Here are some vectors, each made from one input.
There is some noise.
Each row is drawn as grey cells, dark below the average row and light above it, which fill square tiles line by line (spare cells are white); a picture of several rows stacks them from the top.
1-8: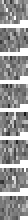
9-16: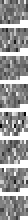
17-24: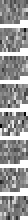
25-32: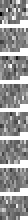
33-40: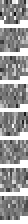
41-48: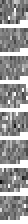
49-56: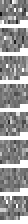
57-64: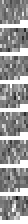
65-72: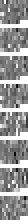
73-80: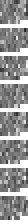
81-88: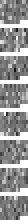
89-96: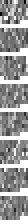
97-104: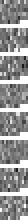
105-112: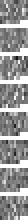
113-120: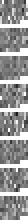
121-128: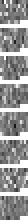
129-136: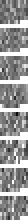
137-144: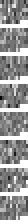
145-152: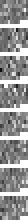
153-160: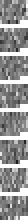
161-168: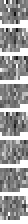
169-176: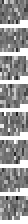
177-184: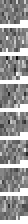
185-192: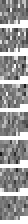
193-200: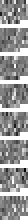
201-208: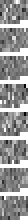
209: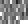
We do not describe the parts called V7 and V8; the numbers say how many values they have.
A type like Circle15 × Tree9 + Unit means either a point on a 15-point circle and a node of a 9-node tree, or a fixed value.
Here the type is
Bool × Bool × Bool × Bool + (Line5 + V8) × V7.
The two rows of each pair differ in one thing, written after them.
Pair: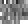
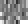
the value of V8
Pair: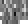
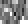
the value of V8
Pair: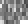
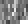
the value of V8
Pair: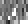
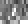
the value of V8
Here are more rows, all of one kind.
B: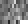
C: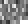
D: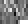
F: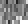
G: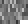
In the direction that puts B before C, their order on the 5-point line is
B, F, G, C, D.
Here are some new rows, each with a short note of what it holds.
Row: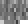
a value of V7 and a value of V8
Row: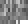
four true/false values
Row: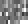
four true/false values
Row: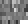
a point on a 5-point line and a value of V7
